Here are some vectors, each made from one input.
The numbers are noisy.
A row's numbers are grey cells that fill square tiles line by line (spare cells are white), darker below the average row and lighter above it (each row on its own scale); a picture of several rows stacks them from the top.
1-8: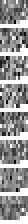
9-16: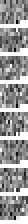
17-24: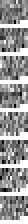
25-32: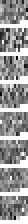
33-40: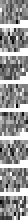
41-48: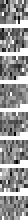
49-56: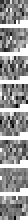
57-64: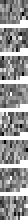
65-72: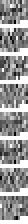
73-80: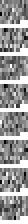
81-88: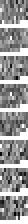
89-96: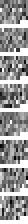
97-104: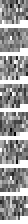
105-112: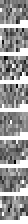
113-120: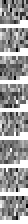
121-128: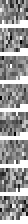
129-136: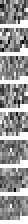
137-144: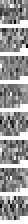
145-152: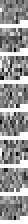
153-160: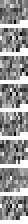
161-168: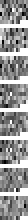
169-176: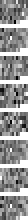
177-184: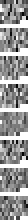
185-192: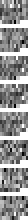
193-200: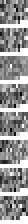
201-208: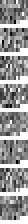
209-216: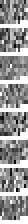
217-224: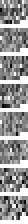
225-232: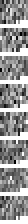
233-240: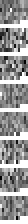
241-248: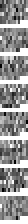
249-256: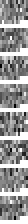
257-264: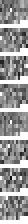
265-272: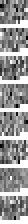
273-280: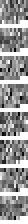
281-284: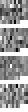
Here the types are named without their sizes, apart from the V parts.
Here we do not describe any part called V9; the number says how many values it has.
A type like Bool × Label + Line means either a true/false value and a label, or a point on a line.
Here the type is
Bool × (Line + List(V9)).
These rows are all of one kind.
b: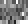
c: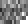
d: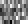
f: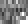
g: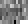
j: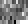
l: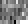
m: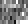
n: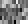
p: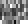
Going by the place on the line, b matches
f and j.
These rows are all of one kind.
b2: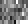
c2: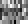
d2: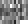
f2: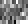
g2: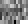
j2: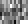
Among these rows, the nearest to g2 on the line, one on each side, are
c2 and f2.
